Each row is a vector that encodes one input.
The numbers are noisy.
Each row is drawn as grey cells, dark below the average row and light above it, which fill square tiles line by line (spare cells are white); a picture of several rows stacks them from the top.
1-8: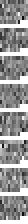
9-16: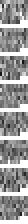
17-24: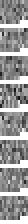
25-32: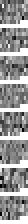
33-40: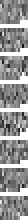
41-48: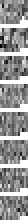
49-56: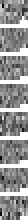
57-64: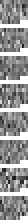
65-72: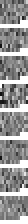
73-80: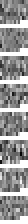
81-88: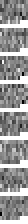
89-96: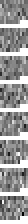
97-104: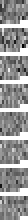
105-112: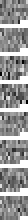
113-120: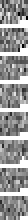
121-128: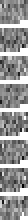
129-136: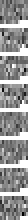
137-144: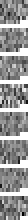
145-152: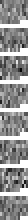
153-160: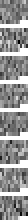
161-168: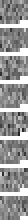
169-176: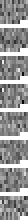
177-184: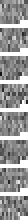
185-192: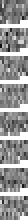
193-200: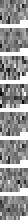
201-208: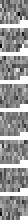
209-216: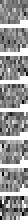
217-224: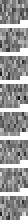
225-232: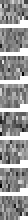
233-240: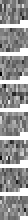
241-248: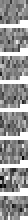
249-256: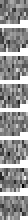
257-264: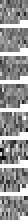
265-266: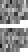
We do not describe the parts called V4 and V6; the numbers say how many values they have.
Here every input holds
either a point on a 5-point line, a value of V4 and a value of V6, or a list of up to two points on a 9-point line.
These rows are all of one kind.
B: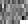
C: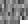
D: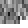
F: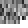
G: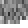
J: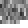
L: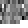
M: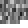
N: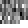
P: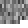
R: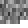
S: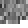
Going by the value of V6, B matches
G, J and L.
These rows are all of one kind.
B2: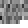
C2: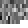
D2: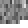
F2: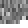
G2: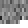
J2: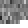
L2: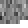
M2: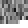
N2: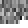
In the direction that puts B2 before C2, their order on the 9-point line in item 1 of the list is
D2, L2, B2, M2, G2, N2, J2, F2, C2.
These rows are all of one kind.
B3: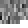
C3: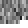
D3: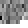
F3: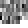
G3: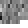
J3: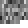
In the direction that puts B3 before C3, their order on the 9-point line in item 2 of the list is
B3, F3, C3, D3, J3, G3.
